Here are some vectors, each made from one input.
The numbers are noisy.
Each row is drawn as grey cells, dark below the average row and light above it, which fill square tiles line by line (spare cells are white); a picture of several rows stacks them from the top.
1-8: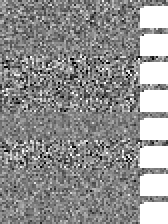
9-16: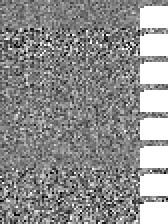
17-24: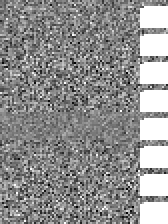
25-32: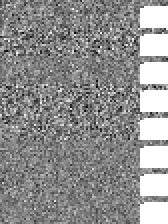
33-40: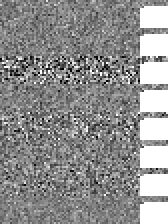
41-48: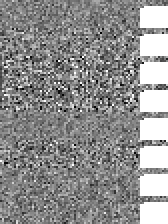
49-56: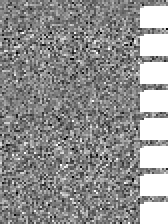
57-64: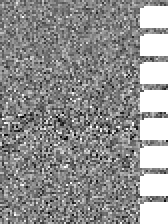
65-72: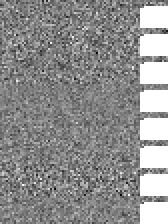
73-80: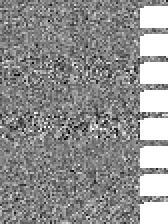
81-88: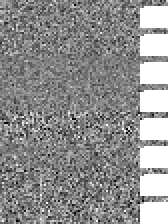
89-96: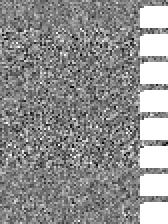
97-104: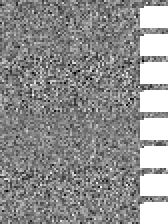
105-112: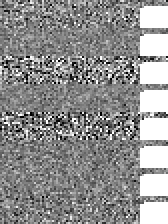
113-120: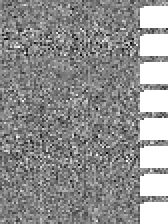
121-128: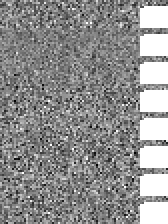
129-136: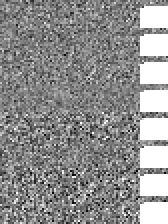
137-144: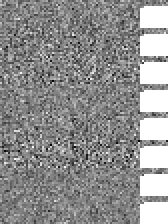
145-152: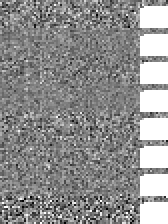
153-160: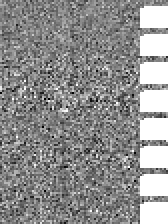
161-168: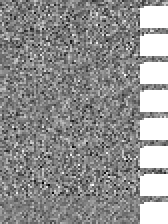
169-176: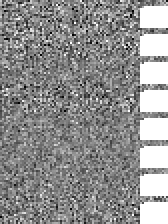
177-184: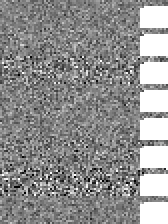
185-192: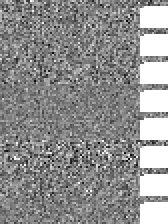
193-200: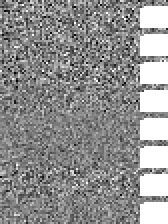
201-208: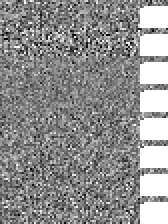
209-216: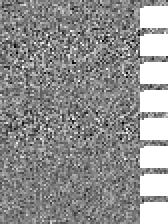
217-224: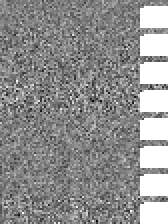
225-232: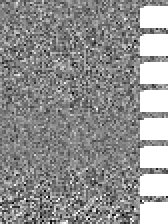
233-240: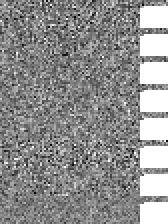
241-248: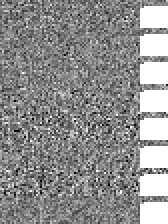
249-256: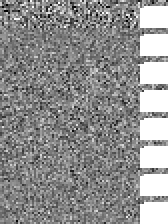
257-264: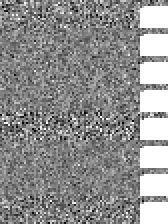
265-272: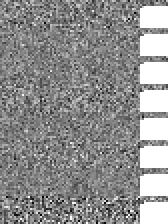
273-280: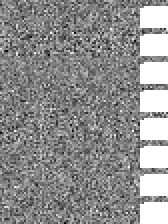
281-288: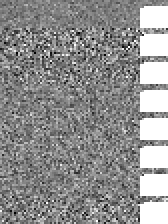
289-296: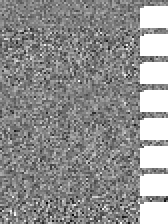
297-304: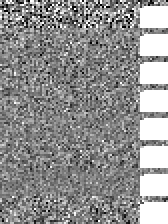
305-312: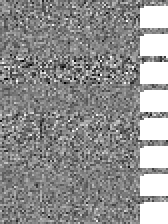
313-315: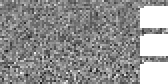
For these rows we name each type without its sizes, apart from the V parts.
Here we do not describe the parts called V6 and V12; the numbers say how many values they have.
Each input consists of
either a point on a circle and a value of V6, or a point on a line, or a true/false value and a value of V12.
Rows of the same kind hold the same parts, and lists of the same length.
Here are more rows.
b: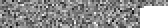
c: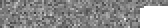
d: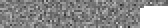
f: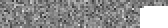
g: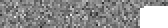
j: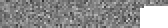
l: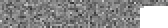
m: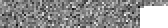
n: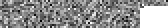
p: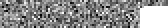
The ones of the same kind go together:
b, c, f, g
d, j, l, m, p
n

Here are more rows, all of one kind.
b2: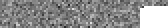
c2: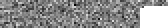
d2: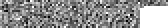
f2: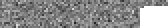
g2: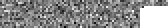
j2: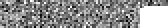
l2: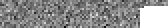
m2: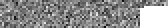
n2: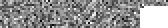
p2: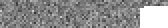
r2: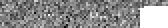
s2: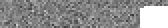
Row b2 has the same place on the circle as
l2, m2 and n2.
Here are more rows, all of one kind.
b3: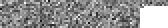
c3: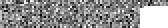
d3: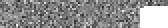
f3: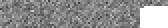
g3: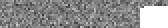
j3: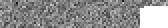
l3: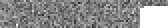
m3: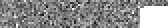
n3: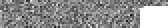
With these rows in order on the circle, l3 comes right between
j3 and m3.
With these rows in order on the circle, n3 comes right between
b3 and f3.
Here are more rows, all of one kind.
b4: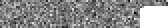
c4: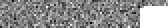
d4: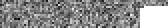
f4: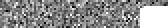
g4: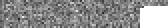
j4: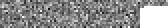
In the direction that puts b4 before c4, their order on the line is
j4, d4, g4, b4, f4, c4.
